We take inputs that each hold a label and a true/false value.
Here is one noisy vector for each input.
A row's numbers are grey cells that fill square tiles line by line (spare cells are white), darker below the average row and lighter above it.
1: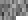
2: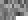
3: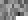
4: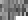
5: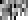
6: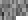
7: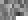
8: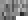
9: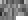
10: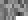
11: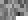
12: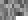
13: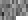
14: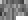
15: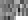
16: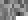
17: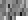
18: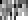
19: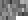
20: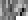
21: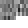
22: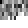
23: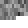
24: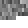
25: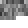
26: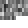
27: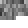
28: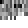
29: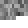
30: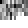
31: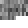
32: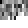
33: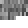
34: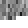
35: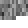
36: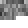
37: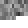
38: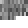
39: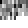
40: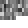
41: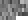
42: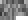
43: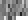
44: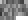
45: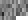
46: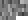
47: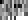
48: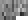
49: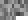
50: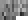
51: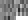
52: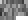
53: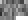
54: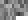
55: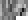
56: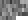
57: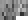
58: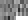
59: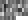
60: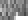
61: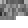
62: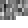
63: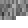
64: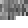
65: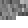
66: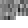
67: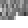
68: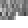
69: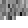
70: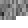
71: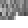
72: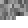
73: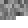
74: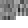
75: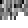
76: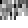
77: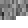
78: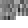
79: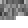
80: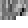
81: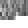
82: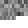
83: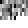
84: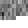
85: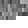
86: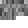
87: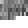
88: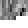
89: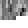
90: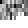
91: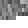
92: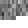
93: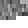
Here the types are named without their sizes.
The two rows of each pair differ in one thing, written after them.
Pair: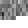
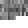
the label
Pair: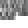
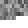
the label
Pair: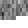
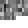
the label
